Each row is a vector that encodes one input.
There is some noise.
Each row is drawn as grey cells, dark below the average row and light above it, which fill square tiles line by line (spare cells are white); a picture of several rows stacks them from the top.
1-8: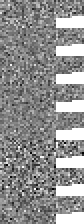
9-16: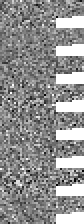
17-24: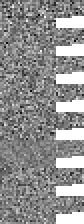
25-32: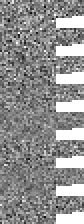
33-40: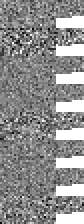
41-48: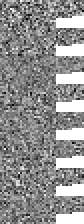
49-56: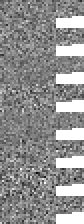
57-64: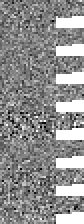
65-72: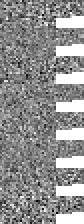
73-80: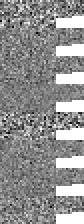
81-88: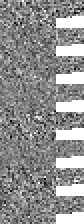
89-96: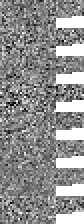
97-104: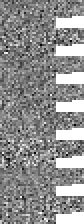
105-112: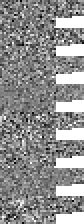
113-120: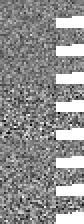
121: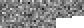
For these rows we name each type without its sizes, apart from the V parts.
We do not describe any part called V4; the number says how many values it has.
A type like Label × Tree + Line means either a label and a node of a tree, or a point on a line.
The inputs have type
Line × (Line + V4) + List(Circle).
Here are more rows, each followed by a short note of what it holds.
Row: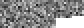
a list of one item
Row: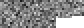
a list of three items
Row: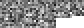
the empty list
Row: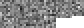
a list of two items
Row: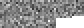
a point on each of two lines
